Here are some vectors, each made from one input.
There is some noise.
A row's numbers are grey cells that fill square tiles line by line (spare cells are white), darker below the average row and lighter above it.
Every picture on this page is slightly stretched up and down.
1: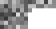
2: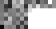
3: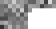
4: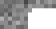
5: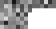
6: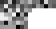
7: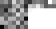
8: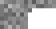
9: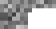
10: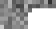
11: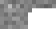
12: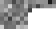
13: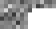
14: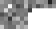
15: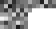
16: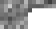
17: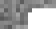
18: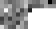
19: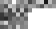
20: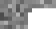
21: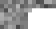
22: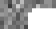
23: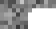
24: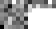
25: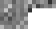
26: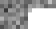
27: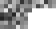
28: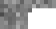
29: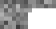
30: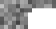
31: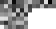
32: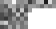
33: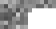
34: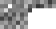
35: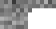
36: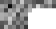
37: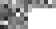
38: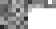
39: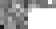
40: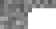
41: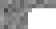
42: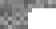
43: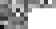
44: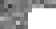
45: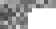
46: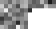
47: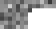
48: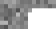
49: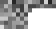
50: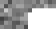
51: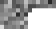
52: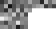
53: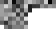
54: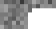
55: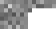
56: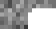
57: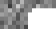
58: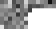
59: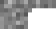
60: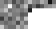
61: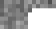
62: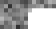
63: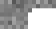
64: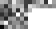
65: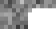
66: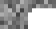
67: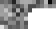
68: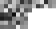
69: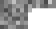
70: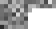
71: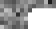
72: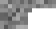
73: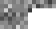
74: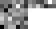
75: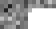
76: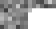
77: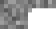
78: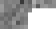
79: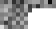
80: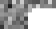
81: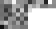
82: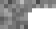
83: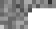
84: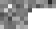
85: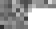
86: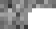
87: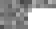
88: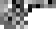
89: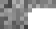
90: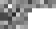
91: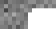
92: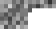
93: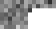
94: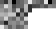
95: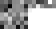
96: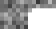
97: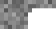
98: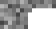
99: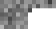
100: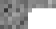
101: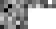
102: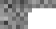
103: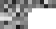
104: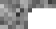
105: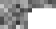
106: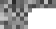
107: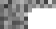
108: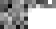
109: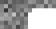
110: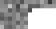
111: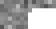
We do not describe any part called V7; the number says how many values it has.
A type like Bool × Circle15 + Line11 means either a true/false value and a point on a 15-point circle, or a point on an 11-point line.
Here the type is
(Bool × Bool × Bool + Unit) × V7 + Line6.
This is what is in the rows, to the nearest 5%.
About 25% of them hold a point on a 6-point line. The rest hold a value of V7, together with either a fixed value, or three true/false values.
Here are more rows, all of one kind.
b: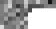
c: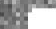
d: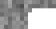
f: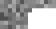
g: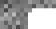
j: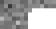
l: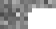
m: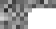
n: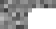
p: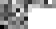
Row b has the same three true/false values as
c, d, f and g.
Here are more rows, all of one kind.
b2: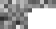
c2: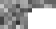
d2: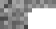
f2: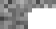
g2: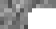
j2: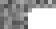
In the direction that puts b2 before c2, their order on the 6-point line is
j2, f2, d2, g2, b2, c2.
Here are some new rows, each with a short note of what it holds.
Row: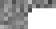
a value of V7
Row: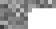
a value of V7
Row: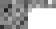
three true/false values and a value of V7
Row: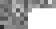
a value of V7
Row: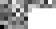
a value of V7
